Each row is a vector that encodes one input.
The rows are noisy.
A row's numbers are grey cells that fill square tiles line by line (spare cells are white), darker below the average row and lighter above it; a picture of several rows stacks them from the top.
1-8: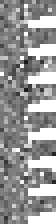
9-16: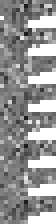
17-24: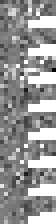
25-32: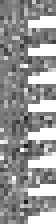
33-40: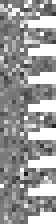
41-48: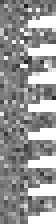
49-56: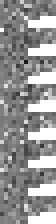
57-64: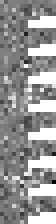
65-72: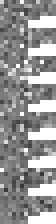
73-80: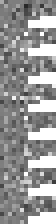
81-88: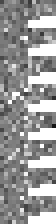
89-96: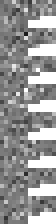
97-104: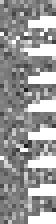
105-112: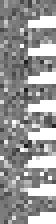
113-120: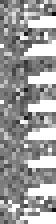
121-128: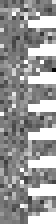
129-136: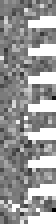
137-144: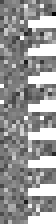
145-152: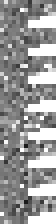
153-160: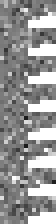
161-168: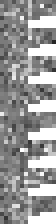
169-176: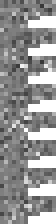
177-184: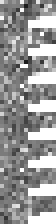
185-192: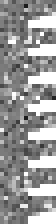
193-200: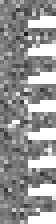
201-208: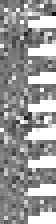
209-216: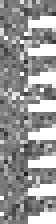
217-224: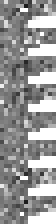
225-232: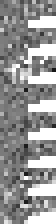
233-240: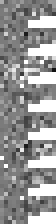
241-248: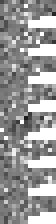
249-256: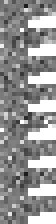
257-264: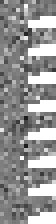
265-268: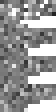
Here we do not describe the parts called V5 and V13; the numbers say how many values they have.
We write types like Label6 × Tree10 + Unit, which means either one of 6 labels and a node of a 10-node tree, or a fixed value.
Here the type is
(Bool × Circle11 + V5) × V13.
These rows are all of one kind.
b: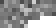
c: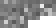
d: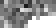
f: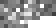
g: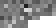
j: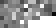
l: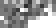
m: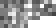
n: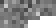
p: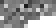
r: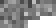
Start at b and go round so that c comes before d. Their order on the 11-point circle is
b, f, g, c, d, m, l, r, n, p, j.
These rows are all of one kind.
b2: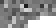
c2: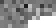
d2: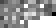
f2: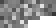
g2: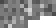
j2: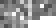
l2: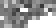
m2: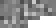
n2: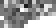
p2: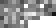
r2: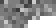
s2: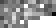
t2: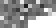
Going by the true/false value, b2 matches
c2, g2, j2 and t2.
